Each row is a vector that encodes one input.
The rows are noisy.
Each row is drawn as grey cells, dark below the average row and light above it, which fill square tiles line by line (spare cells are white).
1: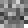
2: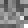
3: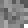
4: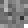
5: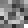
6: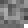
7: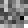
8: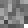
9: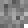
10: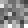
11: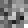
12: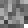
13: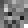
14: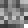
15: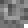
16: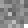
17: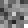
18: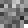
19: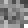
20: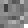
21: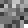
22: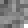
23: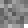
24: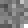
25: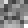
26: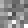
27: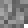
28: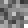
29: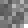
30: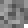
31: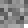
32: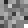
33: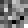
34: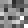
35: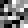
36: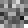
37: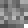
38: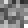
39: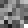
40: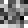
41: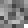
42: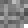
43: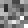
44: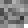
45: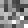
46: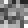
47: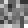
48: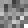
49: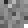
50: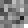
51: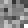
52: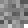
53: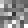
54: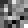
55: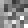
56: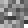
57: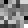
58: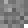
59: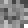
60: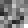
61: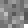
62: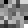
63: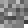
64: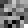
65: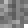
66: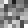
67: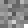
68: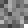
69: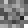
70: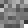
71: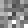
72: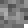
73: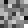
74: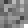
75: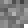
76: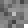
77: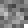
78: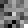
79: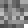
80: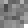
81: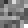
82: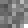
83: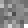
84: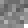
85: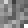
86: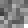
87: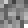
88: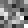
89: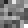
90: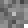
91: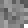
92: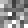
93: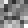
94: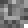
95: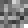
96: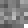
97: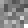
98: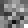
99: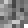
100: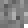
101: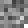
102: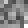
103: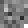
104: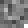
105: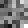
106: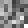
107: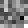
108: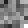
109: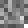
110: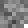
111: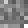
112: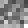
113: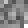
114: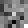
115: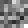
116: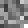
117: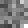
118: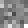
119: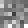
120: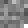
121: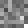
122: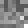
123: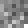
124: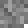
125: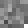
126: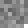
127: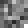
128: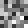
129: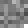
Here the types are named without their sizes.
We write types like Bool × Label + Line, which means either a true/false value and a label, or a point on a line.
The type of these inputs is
Circle + Unit.
